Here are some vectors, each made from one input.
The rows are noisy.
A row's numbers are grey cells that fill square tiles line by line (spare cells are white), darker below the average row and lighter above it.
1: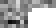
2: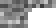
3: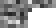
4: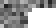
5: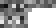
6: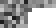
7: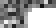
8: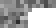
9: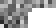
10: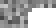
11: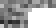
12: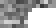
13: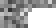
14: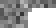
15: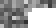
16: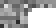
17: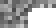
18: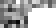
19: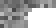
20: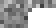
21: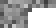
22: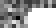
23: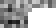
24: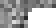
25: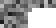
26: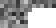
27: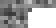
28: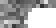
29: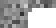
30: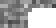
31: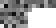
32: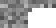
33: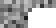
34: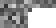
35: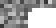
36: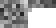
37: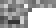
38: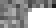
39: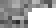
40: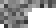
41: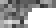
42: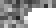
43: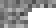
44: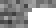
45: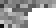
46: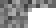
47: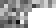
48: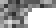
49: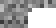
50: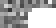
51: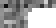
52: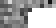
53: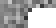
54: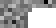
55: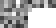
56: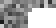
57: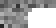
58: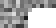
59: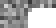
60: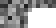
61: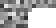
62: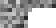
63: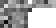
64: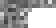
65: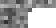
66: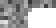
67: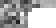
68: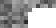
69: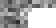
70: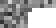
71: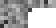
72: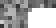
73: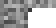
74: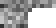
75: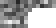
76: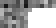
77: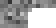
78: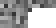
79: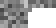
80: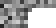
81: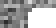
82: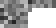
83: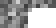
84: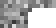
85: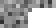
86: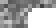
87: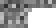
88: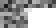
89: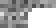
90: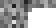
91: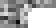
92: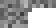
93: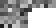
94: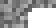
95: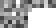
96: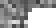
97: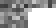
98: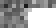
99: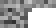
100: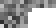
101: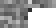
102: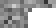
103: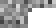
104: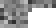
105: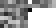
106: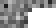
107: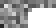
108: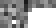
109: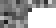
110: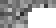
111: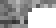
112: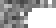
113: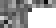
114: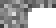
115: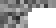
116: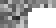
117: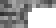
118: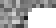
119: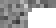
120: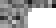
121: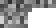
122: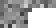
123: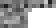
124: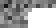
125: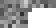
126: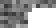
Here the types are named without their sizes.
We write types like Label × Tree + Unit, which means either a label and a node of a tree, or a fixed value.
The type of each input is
(Bool × Bool × Bool + Line) × (Label × Label + Line).
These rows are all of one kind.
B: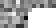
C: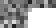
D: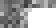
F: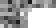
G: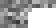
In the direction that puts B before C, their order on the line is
B, C, F, G, D.
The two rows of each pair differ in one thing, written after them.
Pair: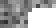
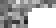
one of the two labels
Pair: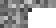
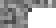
one of the three true/false values
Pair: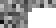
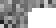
one of the two labels
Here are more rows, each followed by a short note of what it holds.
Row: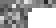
two labels and three true/false values
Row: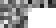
a point on a line and three true/false values
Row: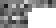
two labels and three true/false values
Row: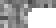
a point on each of two lines
